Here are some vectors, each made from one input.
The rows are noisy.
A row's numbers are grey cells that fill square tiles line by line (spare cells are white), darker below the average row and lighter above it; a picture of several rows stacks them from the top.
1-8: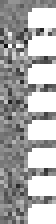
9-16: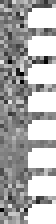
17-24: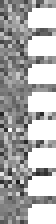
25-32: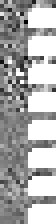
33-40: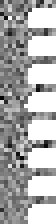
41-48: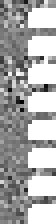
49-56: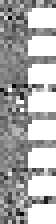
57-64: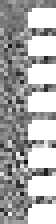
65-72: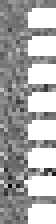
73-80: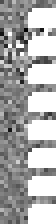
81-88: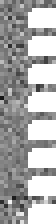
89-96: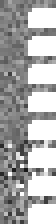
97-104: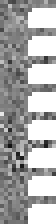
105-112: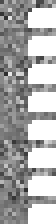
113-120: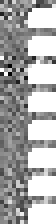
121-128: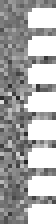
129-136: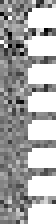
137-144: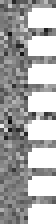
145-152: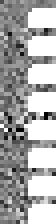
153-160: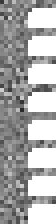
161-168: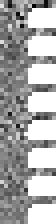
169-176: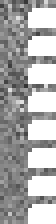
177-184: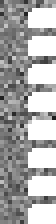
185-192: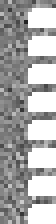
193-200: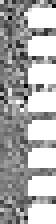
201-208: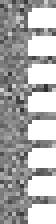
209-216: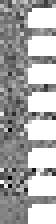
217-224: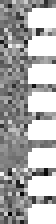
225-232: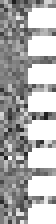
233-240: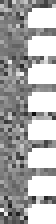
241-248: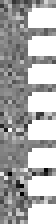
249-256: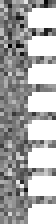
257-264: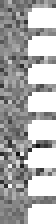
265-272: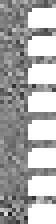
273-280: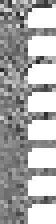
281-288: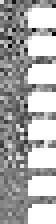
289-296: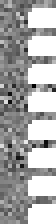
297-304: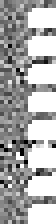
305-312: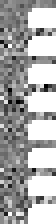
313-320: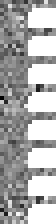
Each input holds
either a point on each of two 11-point lines, or a node of a 15-node tree.
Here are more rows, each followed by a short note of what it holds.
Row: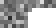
a point on each of two 11-point lines
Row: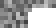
a node of a 15-node tree
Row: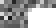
a point on each of two 11-point lines
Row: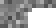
a point on each of two 11-point lines
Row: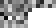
a node of a 15-node tree
